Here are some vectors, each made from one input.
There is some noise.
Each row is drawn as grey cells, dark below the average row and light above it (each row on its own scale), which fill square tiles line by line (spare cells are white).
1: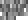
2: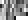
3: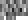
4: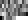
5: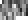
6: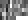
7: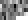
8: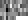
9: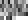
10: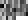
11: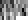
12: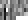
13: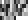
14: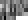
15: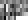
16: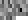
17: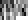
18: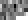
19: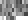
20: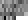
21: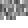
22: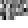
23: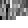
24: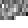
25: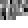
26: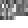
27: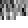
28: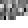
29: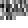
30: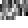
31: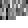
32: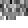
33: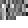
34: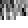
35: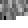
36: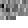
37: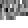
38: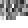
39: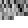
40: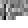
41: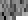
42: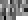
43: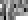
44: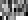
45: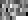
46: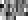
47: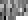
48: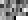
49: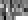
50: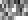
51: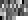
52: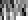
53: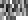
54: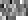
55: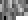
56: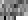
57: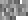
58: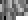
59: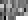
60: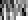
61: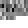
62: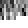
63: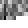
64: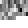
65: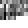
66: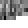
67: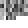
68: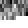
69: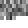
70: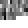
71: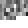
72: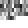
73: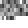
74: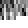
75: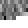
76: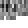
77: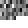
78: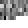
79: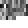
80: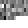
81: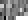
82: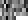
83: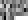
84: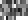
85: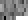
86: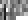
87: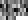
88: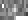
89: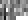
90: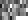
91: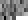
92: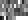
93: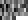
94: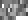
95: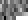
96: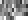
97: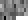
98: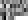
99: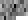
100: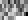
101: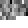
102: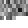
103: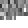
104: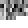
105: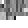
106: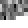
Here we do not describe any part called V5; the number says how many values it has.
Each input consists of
a list of up to two items, each one of 4 labels and a value of V5.
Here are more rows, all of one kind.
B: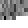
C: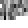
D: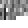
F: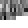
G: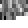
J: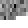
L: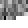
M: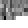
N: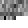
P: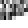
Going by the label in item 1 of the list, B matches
F and M.
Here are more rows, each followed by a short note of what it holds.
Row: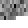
a list of one item
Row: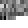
a list of one item
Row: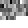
a list of two items
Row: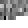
a list of one item
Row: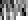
the empty list
